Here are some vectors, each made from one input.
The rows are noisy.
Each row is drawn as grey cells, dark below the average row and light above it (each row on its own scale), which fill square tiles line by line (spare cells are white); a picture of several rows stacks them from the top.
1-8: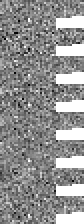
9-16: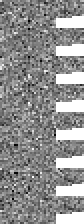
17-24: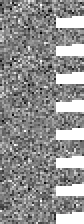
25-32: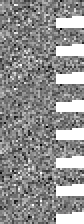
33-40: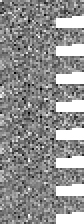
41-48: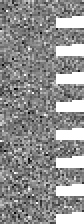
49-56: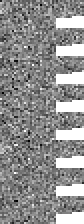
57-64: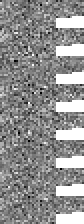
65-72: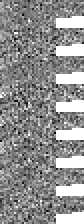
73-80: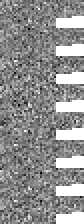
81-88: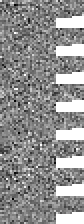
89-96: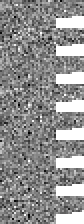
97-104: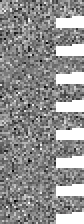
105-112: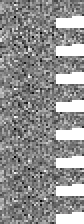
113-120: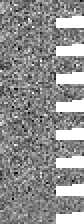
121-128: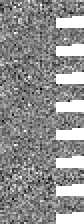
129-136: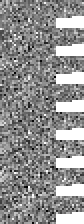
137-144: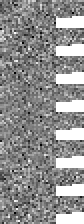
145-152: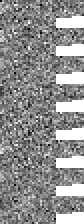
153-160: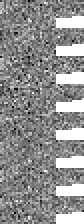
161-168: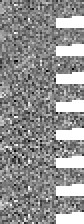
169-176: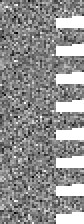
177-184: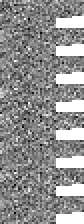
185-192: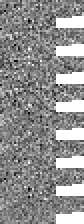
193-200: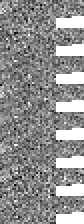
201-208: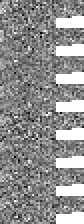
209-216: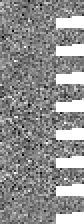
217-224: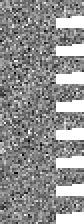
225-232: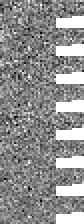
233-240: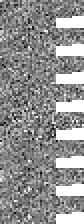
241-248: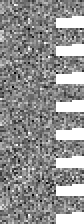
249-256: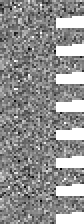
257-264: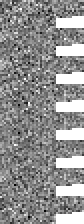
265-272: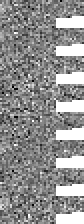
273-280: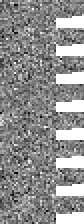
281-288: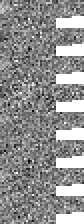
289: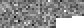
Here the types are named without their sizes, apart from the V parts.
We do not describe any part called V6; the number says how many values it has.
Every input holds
either a node of each of three trees, or three true/false values and a value of V6.
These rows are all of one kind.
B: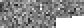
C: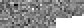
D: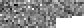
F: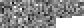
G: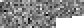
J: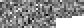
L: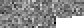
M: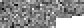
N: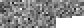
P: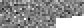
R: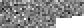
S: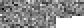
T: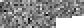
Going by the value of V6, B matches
G, N and T.
